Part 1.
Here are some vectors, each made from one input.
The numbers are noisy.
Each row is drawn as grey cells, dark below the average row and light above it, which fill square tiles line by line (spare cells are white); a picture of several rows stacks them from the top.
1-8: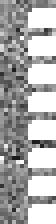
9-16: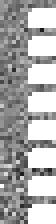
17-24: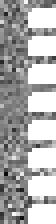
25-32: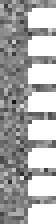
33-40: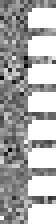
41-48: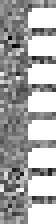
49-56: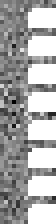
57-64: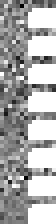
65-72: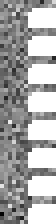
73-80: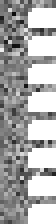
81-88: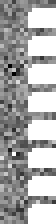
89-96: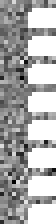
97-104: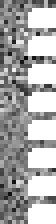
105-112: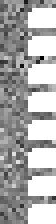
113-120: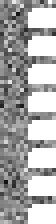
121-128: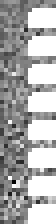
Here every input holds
a true/false value, together with either one of 11 labels, or a point on a 6-point line.
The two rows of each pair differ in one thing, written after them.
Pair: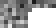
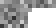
the true/false value
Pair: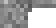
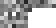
the label
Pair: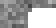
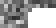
the label
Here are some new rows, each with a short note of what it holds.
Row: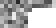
a point on a 6-point line and a true/false value
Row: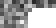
a point on a 6-point line and a true/false value
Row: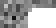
a point on a 6-point line and a true/false value
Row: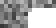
one of 11 labels and a true/false value
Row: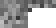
a point on a 6-point line and a true/false value
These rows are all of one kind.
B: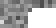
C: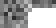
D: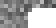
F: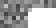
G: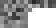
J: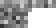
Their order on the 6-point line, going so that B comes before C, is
B, J, C, G, F, D.
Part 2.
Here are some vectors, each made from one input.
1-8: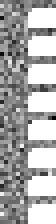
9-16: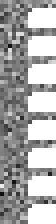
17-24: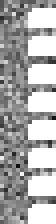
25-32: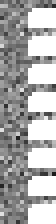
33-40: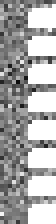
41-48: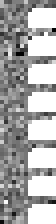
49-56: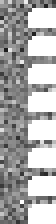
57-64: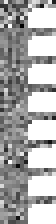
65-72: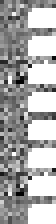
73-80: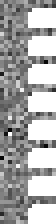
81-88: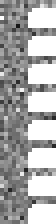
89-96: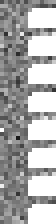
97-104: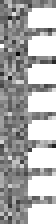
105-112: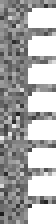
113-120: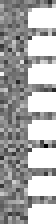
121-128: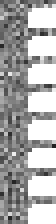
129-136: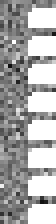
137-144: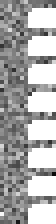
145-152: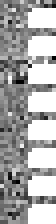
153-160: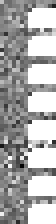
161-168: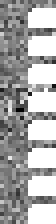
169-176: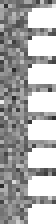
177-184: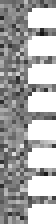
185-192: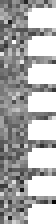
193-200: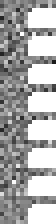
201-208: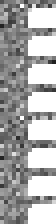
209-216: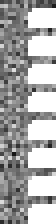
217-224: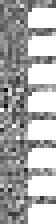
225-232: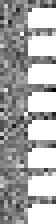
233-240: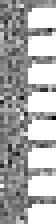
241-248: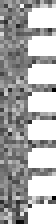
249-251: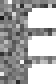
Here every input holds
a list of up to three points on a 16-point line.
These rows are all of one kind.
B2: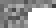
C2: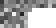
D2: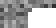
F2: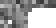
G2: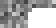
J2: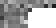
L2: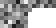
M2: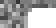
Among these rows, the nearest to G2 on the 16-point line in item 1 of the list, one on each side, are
B2 and F2.
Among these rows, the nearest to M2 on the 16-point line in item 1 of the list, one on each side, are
F2 and L2.
